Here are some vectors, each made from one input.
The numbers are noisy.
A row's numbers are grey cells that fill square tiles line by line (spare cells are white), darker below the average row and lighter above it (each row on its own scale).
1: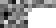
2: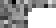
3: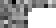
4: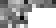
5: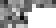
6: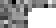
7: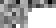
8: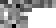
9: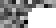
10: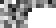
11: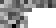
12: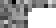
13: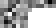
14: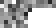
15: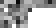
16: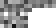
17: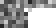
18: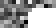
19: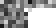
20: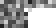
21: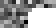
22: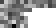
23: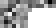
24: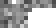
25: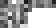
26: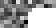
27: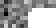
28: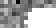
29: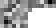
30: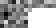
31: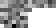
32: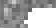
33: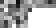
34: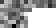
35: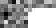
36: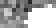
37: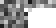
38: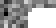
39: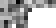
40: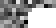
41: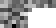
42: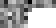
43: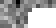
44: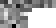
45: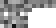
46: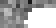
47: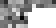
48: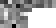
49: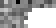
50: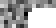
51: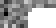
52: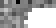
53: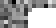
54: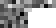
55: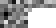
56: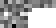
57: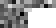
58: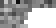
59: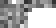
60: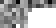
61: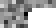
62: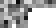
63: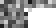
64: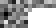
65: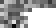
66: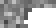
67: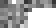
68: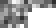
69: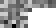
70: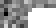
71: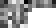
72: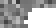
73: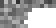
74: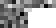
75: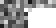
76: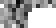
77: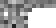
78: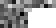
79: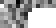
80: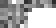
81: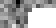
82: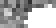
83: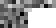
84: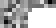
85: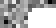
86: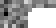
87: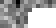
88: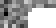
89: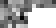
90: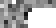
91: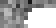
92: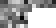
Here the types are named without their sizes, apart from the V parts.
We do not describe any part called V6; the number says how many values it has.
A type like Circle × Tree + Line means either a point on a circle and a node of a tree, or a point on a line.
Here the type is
Line × Tree + V6.
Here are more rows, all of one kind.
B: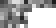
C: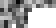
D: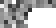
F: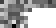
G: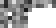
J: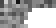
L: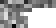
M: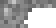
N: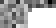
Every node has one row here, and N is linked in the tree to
J.
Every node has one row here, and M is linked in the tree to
D, G, J and L.
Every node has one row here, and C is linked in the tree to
D.
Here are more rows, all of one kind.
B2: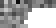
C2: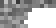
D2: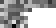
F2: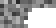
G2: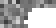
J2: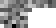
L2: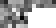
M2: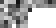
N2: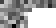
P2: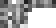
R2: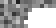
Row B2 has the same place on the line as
N2 and P2.
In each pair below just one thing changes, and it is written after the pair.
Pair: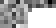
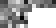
the node of the tree
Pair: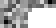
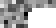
the node of the tree
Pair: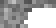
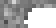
the place on the line
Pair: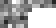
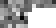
the place on the line
